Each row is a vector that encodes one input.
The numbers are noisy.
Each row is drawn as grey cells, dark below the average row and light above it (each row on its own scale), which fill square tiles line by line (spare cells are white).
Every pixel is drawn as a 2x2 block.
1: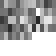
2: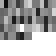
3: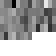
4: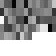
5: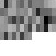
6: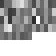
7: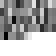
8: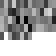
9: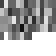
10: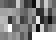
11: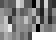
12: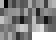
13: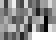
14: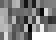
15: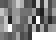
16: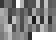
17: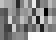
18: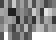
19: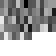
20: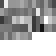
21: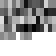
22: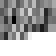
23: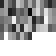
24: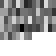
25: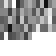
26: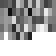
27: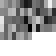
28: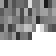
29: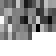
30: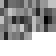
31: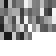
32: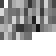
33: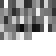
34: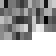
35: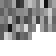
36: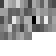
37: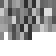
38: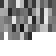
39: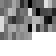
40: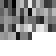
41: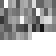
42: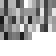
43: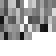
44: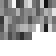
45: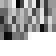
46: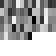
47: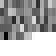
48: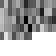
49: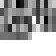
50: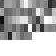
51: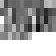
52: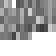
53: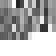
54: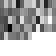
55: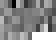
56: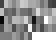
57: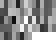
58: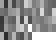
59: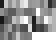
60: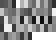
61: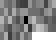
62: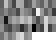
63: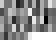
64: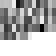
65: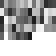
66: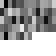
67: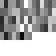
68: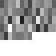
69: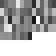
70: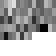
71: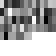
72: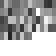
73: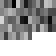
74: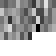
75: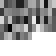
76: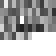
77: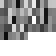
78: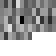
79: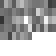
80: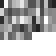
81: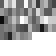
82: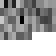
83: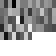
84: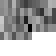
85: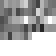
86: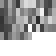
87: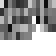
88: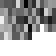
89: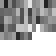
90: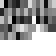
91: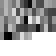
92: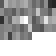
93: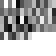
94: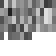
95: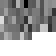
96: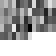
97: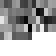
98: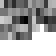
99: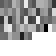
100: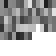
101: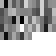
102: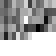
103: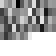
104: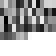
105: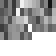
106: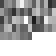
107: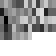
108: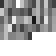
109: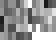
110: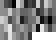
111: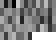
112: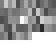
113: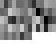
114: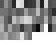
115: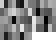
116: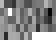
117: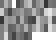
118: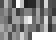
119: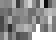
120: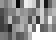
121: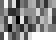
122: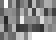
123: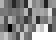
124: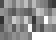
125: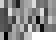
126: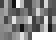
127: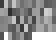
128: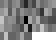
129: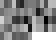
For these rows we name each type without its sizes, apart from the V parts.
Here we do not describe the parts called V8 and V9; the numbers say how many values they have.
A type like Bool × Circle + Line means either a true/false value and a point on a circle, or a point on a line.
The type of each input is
(Bool × Label × V8 + Unit) × V9.
